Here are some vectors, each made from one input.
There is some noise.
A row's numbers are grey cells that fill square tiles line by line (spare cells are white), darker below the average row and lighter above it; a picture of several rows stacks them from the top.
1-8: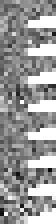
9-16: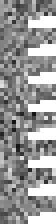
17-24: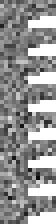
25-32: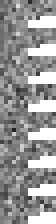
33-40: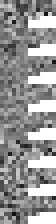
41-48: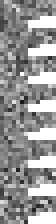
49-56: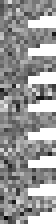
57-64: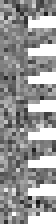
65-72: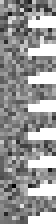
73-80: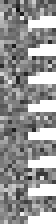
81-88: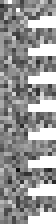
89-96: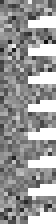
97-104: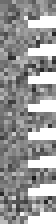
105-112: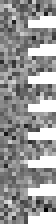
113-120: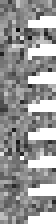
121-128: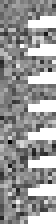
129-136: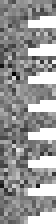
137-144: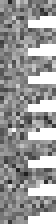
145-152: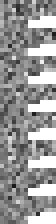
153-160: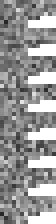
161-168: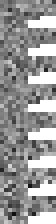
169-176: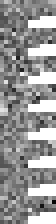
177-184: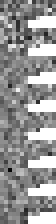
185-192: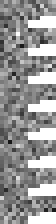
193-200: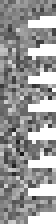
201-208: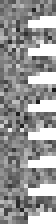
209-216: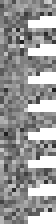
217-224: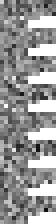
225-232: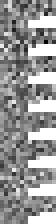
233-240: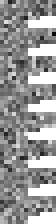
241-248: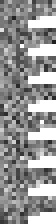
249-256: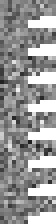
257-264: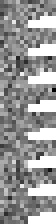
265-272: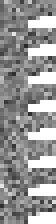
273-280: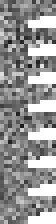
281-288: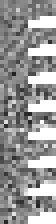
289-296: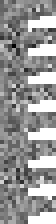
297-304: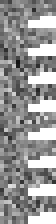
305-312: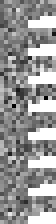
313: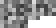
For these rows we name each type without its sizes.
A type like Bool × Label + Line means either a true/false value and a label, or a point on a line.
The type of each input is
Bool × Bool × Bool × (Tree + Unit) + Line.
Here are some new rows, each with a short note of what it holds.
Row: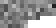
three true/false values
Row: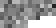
three true/false values
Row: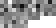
a point on a line
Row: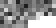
a point on a line
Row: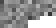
a node of a tree and three true/false values
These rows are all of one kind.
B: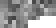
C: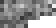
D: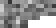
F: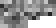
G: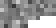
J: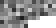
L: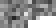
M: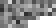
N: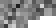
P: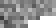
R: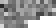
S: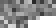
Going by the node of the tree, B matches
D, L and P.
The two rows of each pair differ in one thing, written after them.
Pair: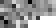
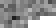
one of the three true/false values
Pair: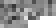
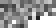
the node of the tree
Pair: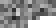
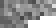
the node of the tree
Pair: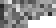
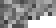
the node of the tree
